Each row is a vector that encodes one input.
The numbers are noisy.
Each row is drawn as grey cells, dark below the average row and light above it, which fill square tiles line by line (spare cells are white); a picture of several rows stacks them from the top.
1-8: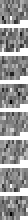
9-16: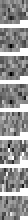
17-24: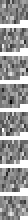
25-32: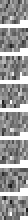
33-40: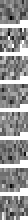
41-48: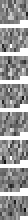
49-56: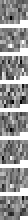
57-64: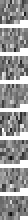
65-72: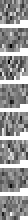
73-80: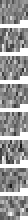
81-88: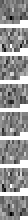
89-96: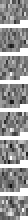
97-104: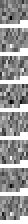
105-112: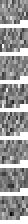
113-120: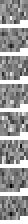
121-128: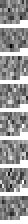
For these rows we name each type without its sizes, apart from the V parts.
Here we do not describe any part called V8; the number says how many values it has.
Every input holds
a true/false value, together with either a point on a line, or a value of V8.
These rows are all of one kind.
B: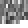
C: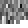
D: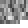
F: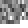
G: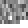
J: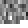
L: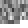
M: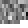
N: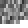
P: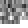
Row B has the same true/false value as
C and N.
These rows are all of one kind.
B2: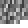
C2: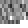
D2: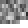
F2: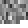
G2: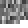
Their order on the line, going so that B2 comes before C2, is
B2, G2, D2, F2, C2.
